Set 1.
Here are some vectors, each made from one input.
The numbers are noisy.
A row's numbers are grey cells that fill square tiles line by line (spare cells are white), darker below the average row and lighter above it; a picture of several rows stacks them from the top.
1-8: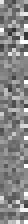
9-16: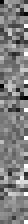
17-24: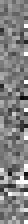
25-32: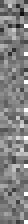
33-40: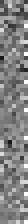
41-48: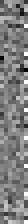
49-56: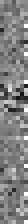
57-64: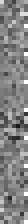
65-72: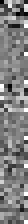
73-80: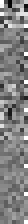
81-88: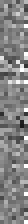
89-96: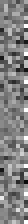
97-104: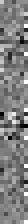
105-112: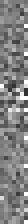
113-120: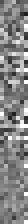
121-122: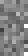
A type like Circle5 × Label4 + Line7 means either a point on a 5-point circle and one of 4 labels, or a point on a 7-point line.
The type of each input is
List2(Circle8).
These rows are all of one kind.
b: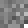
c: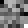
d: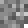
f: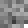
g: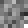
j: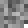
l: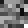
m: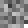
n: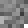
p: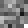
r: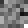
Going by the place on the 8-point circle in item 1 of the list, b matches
d and l.
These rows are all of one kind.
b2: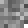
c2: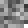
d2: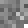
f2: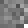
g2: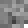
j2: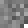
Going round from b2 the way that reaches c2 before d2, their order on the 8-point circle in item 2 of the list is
b2, c2, d2, g2, f2, j2.
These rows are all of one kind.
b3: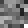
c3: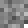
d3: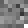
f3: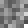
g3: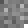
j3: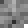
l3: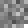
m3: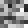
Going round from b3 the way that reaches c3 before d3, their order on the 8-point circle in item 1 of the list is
b3, c3, j3, l3, m3, g3, d3, f3.
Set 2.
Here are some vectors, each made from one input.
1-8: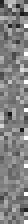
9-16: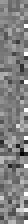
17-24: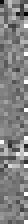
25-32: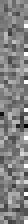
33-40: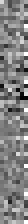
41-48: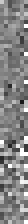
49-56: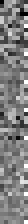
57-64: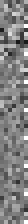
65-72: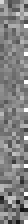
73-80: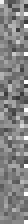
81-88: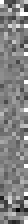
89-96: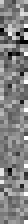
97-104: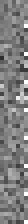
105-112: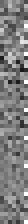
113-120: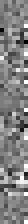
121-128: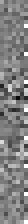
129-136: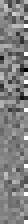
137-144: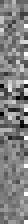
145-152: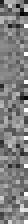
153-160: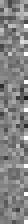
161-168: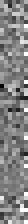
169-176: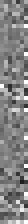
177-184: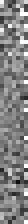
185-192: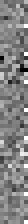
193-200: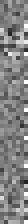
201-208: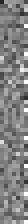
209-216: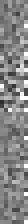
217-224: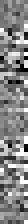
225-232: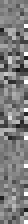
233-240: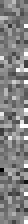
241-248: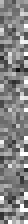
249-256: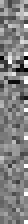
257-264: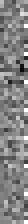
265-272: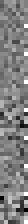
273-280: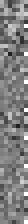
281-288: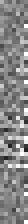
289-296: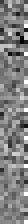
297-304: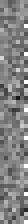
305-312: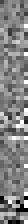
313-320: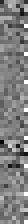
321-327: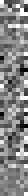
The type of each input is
List2(Circle8).
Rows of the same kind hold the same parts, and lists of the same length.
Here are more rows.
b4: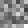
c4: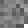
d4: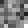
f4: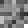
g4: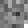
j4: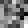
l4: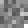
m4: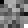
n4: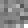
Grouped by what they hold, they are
b4, c4, f4, m4
d4, g4, l4, n4
j4

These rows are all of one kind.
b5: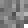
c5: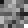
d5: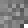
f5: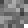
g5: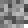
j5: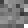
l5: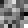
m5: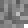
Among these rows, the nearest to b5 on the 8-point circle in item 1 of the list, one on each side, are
d5 and j5.
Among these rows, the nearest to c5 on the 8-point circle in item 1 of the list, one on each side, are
f5 and l5.
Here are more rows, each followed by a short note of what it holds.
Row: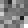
the empty list
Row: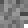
a list of two items
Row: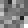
the empty list
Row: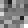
the empty list
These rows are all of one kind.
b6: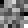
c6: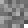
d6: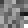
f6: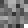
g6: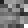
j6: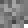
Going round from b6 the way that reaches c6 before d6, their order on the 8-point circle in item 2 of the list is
b6, f6, g6, j6, c6, d6.
